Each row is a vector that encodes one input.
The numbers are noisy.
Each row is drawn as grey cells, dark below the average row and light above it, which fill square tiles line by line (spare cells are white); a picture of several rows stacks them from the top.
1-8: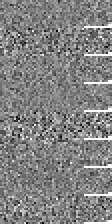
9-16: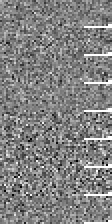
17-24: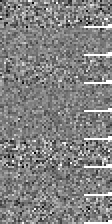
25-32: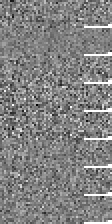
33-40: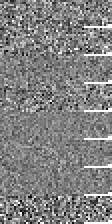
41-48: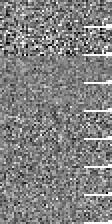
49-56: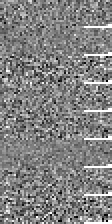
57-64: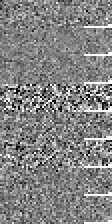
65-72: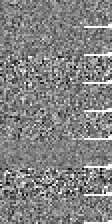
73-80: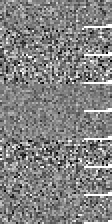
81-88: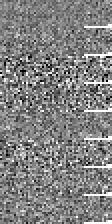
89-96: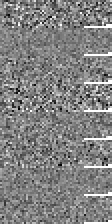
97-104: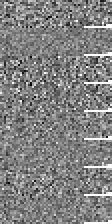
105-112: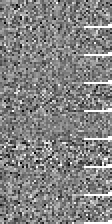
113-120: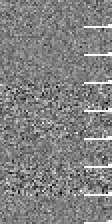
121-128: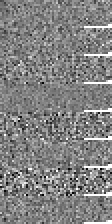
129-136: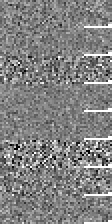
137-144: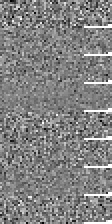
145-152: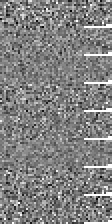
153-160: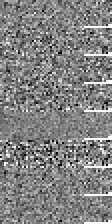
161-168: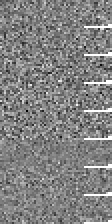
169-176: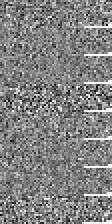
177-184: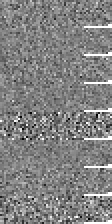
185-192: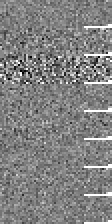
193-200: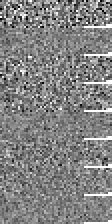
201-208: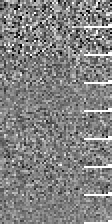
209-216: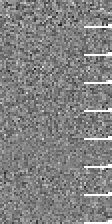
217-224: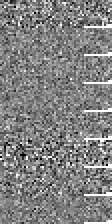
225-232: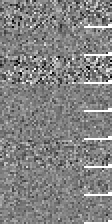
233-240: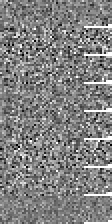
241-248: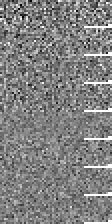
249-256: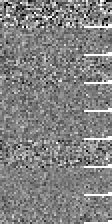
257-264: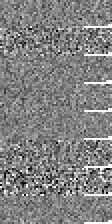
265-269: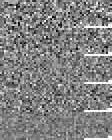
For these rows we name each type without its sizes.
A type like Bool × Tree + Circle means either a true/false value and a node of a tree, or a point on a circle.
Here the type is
List(Bool × (Circle + Unit)) × Tree.
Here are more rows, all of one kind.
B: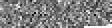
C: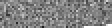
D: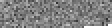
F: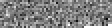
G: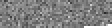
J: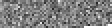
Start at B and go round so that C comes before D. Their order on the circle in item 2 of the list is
B, F, C, D, J, G.
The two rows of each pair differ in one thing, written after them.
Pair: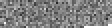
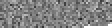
the place on the circle in item 2 of the list
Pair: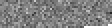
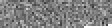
the true/false value in item 2 of the list
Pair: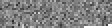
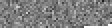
the place on the circle in item 2 of the list
